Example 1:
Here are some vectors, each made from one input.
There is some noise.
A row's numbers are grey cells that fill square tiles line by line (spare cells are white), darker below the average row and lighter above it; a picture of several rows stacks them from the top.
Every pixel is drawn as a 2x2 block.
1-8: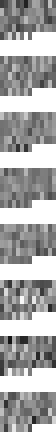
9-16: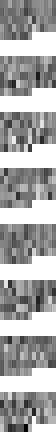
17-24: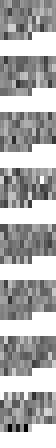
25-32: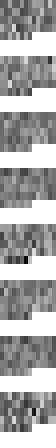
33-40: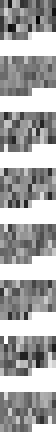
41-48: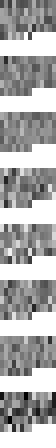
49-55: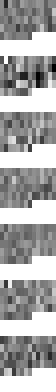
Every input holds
a list of up to two points on a 7-point line.
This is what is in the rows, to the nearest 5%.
All of them are lists of up to two points on a 7-point line: about 15% are empty, 50% hold one and 35% two.
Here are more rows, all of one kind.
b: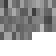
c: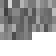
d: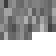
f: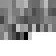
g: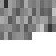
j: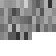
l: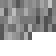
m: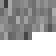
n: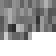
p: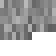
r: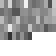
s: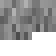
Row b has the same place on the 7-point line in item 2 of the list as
c, f, j and s.
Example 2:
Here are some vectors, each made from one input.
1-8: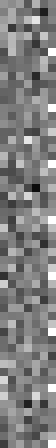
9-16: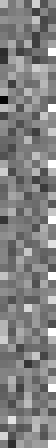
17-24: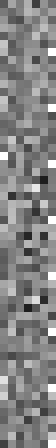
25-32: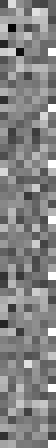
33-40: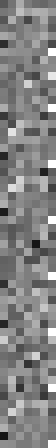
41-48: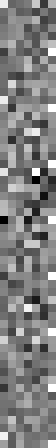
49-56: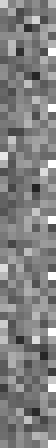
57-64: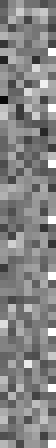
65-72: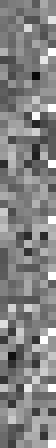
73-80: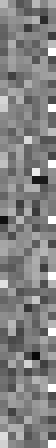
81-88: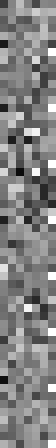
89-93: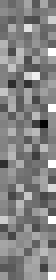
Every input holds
either a point on a 7-point line, or a point on an 11-point line.
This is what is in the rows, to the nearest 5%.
About 35% of them hold a point on a 7-point line. The rest hold a point on an 11-point line.
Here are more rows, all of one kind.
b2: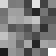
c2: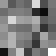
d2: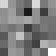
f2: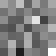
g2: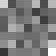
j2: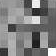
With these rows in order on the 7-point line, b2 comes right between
f2 and j2.
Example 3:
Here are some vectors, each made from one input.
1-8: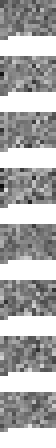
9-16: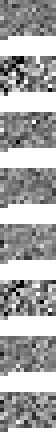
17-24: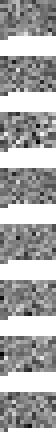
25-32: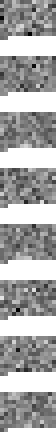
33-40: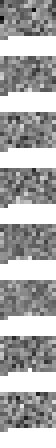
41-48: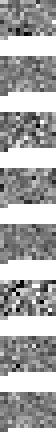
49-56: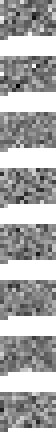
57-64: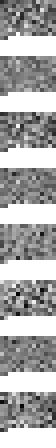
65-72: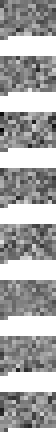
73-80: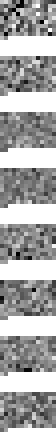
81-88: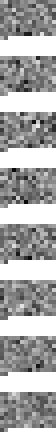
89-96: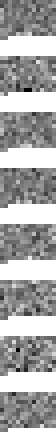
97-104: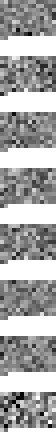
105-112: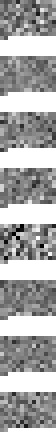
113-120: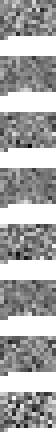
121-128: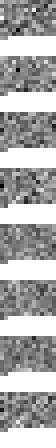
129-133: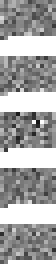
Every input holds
a list of up to two points on an 8-point line.
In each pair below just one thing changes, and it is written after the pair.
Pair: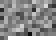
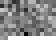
the place on the 8-point line in item 1 of the list
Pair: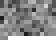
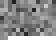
the place on the 8-point line in item 1 of the list
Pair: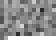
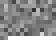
the place on the 8-point line in item 1 of the list
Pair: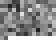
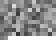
the place on the 8-point line in item 1 of the list
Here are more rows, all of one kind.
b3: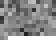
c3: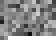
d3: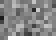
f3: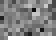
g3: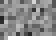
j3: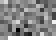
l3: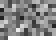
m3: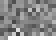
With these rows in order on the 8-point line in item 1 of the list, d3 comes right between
g3 and l3.
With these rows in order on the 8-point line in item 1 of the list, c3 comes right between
b3 and j3.
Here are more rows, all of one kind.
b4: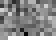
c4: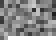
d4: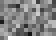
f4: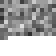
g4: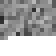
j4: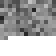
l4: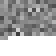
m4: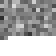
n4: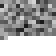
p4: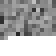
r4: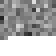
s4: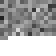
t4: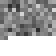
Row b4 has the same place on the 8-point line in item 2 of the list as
d4 and r4.
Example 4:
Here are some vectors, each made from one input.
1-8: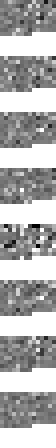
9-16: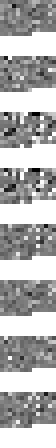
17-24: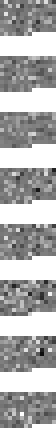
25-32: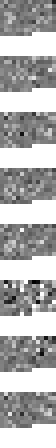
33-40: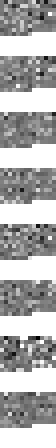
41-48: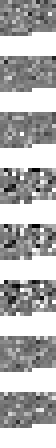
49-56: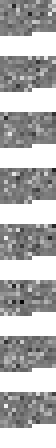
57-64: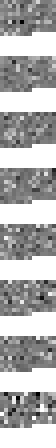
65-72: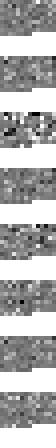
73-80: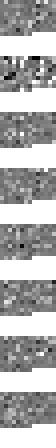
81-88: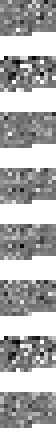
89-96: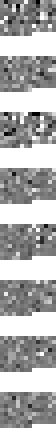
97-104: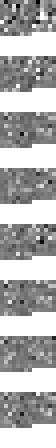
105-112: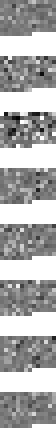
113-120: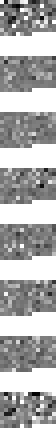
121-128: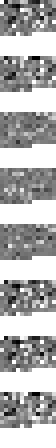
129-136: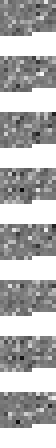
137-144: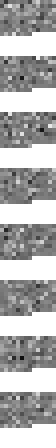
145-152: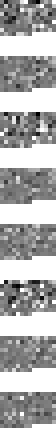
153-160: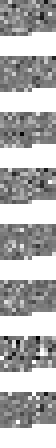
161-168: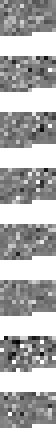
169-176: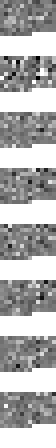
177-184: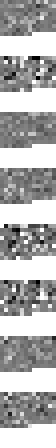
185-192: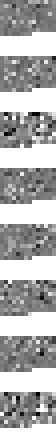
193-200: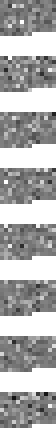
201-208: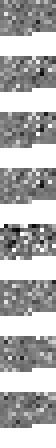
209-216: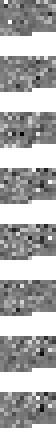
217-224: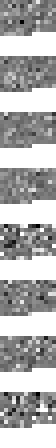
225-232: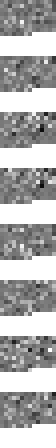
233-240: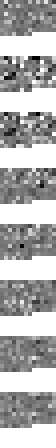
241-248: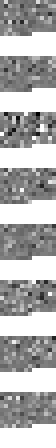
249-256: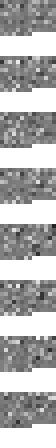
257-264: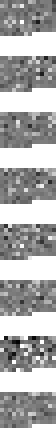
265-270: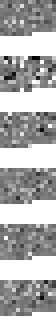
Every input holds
either a point on a 4-point line, or four true/false values.
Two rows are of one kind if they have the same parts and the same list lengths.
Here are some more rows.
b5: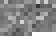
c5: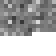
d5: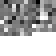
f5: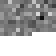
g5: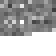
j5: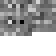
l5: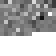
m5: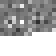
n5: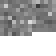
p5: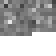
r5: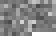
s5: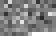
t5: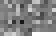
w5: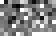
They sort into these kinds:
b5, c5, f5, g5, j5, l5, m5, n5, p5, r5, s5, t5
d5, w5

